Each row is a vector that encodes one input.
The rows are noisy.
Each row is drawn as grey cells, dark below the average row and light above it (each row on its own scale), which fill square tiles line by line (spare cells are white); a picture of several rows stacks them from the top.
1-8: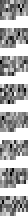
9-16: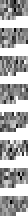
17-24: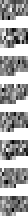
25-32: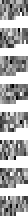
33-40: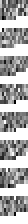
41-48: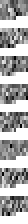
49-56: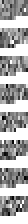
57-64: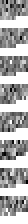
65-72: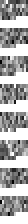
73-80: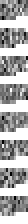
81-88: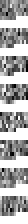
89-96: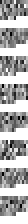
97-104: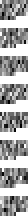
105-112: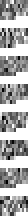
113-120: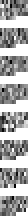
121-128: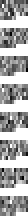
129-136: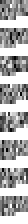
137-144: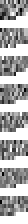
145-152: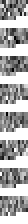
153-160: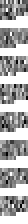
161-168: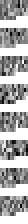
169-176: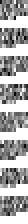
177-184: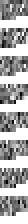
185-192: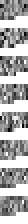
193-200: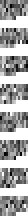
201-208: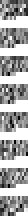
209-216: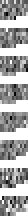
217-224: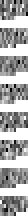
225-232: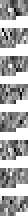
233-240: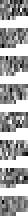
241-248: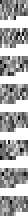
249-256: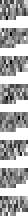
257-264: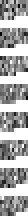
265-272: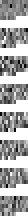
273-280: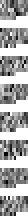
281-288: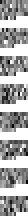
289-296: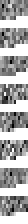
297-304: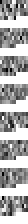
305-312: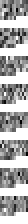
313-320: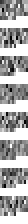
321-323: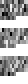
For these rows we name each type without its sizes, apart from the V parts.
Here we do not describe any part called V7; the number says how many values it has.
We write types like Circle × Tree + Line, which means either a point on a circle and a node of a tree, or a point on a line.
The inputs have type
Bool × V7 + List(Line).
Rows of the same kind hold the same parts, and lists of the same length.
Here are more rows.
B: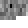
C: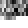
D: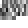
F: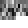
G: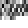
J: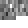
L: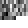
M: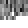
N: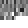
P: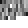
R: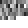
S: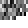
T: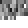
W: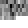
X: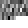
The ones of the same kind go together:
B, D, S, W
C, X
F, G, J, L
M, N
P, R, T

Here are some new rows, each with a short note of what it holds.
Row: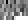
the empty list
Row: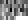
the empty list
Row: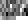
a list of one item
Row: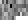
a list of three items
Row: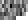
a list of two items
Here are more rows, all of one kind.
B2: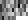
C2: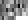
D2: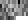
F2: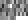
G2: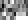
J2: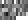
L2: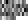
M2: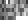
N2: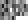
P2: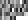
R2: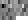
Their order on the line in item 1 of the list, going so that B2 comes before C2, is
B2, C2, M2, D2, P2, J2, G2, R2, F2, N2, L2.
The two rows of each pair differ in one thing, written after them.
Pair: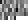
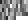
the value of V7
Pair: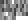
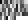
the true/false value
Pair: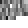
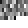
the true/false value
